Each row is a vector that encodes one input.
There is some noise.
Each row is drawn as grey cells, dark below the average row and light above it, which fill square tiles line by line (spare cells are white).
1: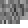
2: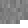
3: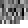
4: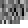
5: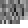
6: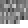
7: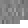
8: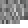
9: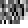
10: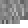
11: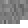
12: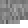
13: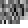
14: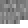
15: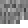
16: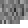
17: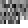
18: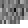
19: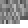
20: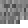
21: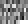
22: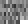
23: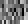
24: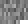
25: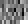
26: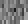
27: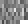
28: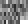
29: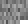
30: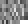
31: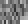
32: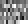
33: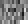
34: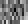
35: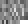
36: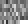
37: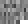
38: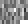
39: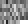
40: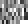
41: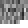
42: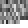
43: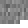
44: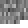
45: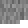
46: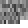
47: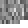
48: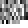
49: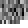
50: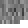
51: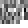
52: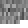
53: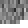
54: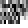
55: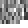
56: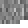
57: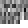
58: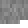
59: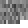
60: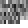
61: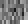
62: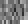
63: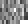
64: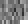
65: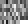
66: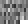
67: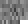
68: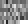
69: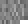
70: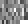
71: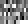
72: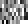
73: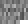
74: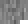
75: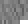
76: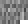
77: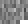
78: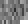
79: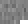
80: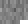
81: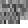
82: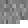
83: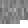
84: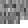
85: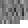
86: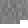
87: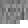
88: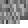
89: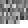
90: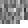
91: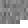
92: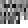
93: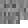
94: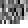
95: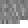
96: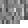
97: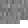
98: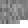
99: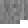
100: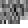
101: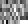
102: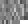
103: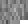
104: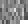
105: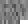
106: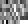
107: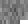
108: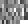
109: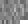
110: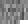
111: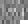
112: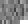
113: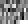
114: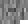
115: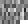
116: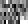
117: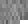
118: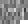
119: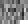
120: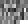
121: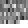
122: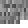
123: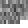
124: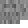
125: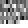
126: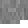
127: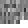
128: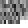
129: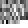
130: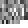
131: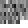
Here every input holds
one of 10 labels and three true/false values.
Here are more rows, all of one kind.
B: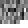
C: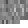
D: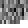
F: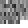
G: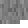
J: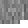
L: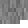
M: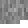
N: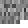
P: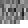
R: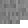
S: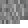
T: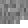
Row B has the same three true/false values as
G and L.
